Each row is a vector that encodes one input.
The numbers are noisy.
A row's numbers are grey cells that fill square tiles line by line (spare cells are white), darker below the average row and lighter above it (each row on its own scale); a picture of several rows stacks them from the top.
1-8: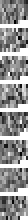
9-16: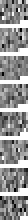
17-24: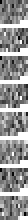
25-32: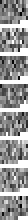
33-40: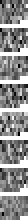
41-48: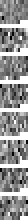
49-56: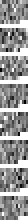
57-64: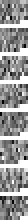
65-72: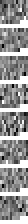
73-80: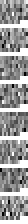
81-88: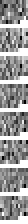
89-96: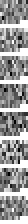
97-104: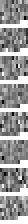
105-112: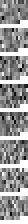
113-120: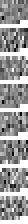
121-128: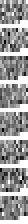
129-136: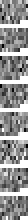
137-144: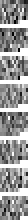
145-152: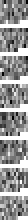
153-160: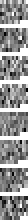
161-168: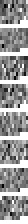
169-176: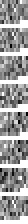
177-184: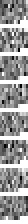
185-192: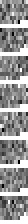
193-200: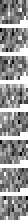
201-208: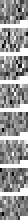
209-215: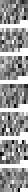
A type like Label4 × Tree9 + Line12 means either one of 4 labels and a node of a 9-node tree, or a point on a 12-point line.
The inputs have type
Bool × Circle6 × (Line6 + List2(Line5)).
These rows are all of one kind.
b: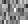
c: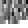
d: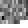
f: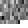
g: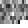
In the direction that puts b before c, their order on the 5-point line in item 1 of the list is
d, g, f, b, c.
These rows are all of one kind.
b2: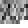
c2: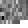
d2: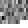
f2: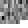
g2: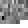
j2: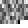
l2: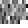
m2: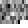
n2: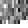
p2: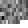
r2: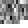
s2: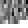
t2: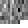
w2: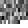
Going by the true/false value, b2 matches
j2, l2, m2 and r2.
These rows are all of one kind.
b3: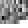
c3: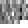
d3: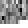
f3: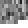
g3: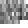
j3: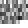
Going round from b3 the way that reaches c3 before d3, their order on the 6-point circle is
b3, j3, c3, g3, d3, f3.
